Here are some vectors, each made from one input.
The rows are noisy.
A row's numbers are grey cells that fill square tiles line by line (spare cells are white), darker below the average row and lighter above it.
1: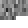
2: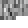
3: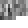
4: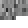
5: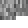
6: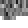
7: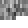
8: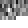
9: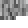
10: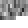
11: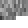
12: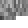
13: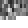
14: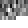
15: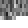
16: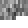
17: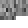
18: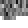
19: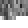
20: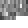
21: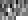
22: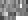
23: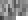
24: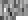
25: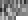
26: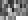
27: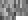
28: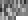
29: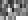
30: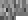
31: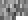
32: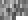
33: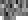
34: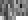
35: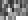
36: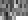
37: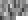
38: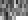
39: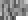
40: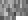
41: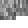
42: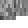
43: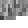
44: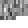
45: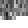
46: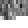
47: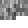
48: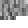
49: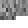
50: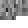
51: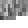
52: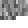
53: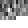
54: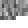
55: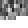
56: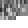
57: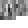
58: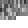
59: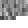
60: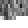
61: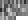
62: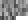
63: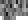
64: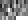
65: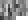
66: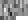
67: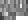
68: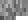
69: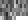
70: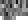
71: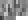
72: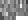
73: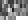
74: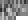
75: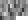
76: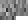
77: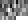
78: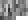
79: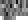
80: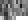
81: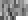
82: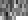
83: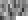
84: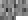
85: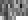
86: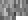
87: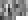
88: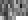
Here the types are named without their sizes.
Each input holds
either a point on a line, or a node of a tree.
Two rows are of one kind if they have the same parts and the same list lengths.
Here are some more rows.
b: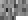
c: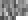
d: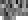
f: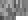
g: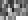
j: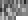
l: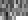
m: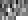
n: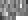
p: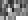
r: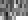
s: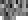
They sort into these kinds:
b, c, f, n
d, g, j, l, m, p, r, s

